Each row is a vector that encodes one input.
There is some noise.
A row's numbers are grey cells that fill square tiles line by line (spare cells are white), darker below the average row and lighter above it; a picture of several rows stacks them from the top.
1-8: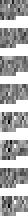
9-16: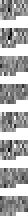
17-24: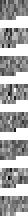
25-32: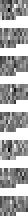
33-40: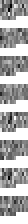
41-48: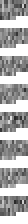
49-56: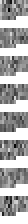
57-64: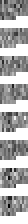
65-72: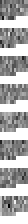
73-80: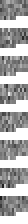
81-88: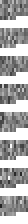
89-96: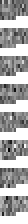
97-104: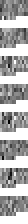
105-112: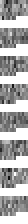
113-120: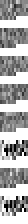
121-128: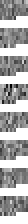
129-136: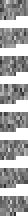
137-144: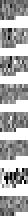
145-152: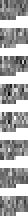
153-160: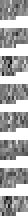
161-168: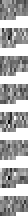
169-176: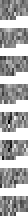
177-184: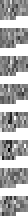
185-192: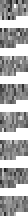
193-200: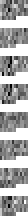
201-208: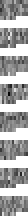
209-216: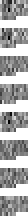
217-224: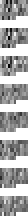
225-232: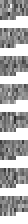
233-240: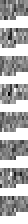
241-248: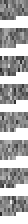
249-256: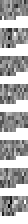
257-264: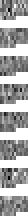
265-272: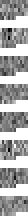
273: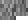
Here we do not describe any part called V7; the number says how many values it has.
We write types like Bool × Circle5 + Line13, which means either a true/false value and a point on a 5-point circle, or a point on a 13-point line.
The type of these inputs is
List2((Circle8 + Line5) × V7).
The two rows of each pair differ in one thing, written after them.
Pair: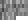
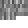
the place on the 5-point line in item 1 of the list
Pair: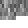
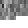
the place on the 8-point circle in item 2 of the list
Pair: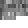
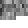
the place on the 8-point circle in item 2 of the list
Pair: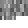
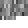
the value of V7 in item 2 of the list
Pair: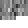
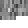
the value of V7 in item 2 of the list
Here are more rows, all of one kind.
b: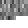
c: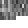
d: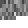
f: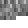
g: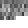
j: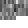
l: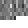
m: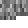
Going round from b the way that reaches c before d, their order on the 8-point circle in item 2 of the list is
b, l, f, j, c, g, d, m.
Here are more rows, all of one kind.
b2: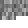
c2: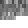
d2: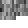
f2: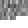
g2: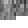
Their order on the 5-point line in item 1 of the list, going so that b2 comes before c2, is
b2, c2, f2, g2, d2.
